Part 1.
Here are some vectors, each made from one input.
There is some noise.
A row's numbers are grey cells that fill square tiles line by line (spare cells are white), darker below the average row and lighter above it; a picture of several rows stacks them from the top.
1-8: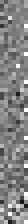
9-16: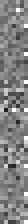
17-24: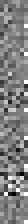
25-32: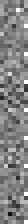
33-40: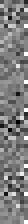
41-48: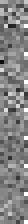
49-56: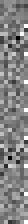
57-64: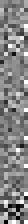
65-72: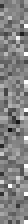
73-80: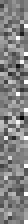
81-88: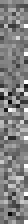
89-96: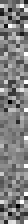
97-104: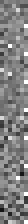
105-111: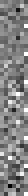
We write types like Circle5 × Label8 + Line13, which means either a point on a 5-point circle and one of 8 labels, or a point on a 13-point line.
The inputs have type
Line8 × Line9 + Tree7.
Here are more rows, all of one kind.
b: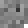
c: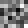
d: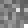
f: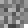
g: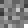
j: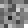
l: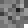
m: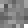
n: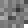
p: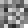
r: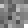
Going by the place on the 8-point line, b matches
c and p.
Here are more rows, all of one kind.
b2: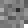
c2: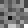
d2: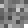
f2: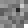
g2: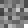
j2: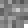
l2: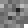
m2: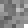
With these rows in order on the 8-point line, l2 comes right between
d2 and f2.
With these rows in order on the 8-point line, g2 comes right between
b2 and j2.
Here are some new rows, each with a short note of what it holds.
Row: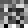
a node of a 7-node tree
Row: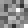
a point on an 8-point line and a point on a 9-point line
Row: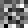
a node of a 7-node tree
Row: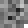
a point on an 8-point line and a point on a 9-point line
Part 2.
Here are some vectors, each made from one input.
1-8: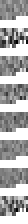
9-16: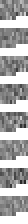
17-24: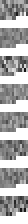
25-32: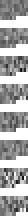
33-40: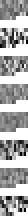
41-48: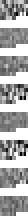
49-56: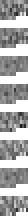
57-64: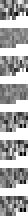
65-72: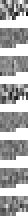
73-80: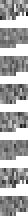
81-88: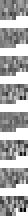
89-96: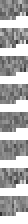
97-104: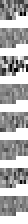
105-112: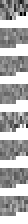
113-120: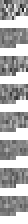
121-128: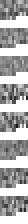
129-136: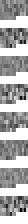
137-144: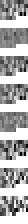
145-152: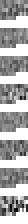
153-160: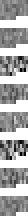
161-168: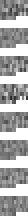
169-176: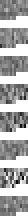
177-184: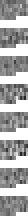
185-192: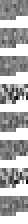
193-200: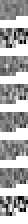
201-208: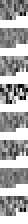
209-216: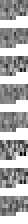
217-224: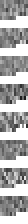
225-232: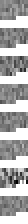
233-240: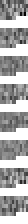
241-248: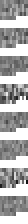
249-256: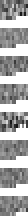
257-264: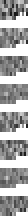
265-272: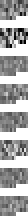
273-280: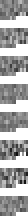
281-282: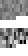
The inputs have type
List2(Line6).
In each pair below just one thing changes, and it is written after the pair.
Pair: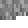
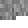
the place on the 6-point line in item 2 of the list
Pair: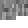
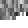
the place on the 6-point line in item 2 of the list
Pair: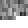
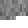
the place on the 6-point line in item 1 of the list
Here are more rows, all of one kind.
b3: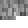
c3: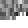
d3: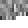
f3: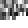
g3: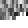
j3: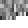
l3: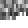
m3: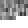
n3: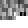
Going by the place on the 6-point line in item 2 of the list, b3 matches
c3, f3 and l3.
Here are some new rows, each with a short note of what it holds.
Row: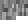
a list of two items
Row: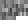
a list of one item
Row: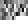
the empty list
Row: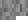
a list of two items
